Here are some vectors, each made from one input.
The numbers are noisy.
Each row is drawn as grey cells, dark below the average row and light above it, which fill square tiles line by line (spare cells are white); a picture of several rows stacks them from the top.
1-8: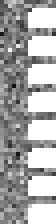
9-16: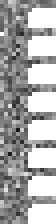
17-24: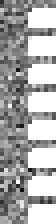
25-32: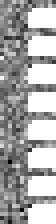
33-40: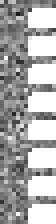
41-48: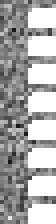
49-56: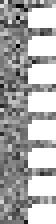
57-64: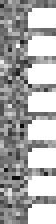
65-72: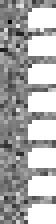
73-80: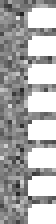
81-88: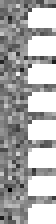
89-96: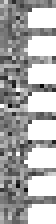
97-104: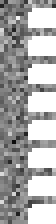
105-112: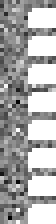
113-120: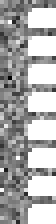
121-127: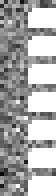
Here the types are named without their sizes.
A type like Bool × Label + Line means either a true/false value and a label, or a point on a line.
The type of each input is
(Bool × Bool × Bool × Bool + Unit) × Line × Line × Tree.
